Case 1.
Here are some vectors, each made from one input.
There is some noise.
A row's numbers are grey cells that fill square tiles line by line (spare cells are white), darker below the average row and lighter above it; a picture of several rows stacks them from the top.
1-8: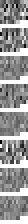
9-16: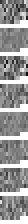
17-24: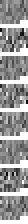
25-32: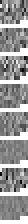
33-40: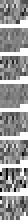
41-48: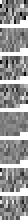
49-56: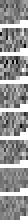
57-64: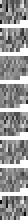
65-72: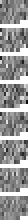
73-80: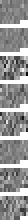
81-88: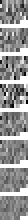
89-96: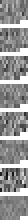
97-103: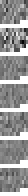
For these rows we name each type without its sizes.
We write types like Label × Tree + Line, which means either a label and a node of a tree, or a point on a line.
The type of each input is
(Bool × Bool × Bool × Bool + Unit) × Tree.
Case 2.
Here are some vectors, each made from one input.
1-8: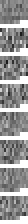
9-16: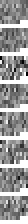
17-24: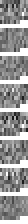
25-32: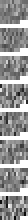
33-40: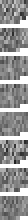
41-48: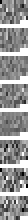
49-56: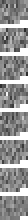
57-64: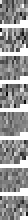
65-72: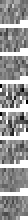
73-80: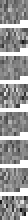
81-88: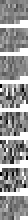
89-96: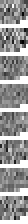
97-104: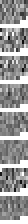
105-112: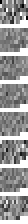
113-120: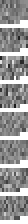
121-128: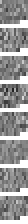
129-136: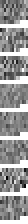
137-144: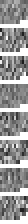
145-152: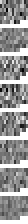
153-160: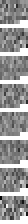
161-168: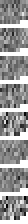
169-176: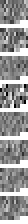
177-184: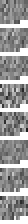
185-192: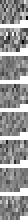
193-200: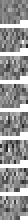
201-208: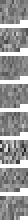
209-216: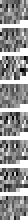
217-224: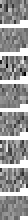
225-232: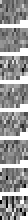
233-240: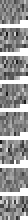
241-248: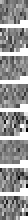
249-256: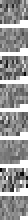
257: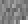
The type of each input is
Bool × Bool × Bool + Tree12.
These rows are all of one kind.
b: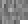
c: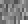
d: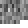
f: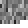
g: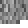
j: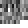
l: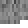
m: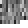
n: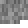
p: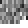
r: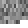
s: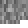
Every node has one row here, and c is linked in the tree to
m.
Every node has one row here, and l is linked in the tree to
g and n.
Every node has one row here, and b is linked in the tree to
f, p and s.
